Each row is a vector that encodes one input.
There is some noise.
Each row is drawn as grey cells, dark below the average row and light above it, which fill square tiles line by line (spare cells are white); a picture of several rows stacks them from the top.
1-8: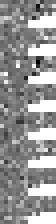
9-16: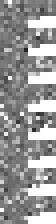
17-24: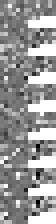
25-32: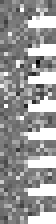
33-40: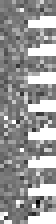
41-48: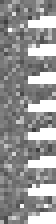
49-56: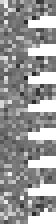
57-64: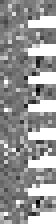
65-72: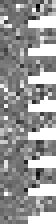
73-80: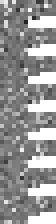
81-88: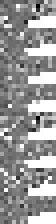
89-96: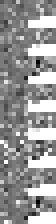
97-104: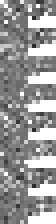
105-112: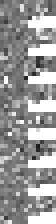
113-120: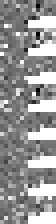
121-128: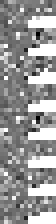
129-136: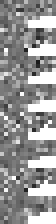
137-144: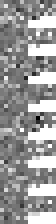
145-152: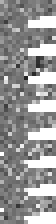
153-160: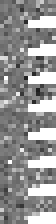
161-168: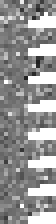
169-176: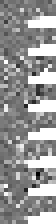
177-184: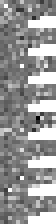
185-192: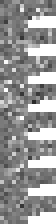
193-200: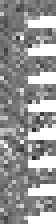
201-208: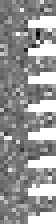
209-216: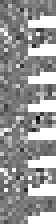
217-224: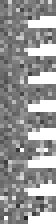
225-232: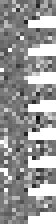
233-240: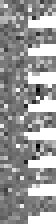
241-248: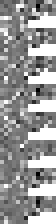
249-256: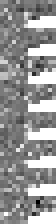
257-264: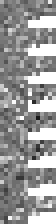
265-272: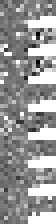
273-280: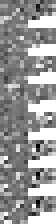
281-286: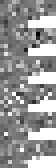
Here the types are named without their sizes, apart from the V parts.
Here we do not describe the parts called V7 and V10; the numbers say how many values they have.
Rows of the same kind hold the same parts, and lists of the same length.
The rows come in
3 kinds.
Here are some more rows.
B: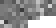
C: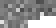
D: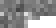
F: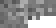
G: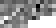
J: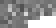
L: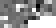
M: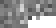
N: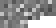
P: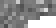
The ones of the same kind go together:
B, C, F, M, N
D, J, P
G, L

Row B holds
a value of V7 and a value of V10.
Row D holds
a point on a line and a value of V10.
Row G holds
a point on a circle.
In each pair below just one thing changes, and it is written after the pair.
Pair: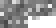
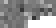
the place on the line
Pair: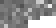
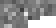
the place on the line
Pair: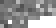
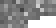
the place on the line
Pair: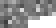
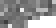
the place on the line
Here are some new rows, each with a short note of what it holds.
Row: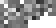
a point on a circle
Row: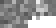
a value of V7 and a value of V10
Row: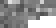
a point on a line and a value of V10
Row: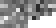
a point on a circle
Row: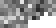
a point on a circle
